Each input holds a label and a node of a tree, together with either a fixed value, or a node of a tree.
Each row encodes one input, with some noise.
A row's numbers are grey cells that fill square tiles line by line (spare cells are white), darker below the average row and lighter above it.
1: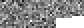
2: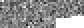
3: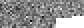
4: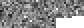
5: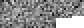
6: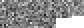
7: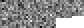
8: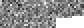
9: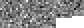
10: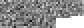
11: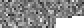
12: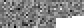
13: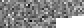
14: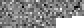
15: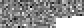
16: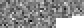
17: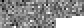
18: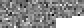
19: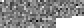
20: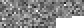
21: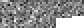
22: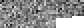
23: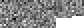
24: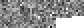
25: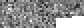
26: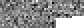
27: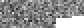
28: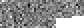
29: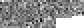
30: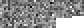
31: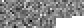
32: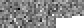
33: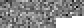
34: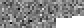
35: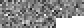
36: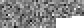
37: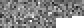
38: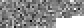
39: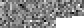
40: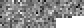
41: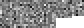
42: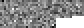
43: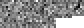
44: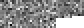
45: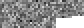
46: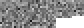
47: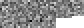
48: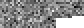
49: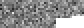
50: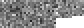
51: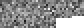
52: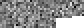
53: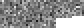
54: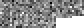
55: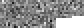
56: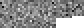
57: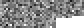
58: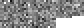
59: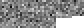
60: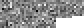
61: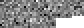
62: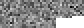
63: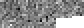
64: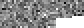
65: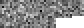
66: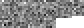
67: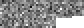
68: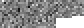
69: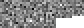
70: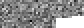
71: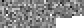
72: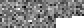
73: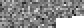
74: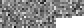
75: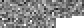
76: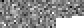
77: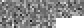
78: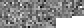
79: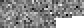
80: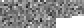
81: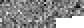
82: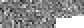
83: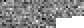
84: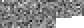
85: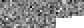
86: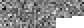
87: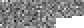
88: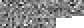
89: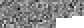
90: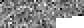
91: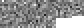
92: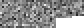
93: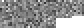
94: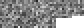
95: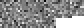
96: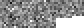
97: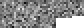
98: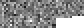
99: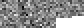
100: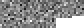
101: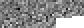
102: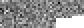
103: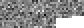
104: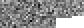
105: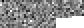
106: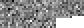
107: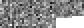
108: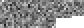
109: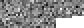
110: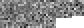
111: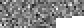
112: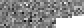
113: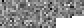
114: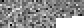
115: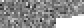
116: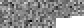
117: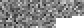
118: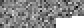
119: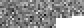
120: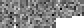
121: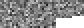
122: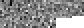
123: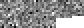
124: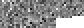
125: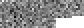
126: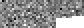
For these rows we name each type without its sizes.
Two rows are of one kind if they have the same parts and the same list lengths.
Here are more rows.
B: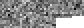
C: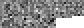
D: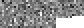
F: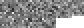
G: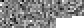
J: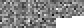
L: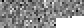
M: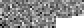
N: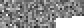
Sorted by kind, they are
B, C, D, G, J, L, M, N
F

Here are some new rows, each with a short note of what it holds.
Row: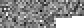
a label and a node of each of two trees
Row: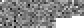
a label and a node of a tree
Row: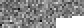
a label and a node of a tree
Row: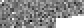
a label and a node of a tree
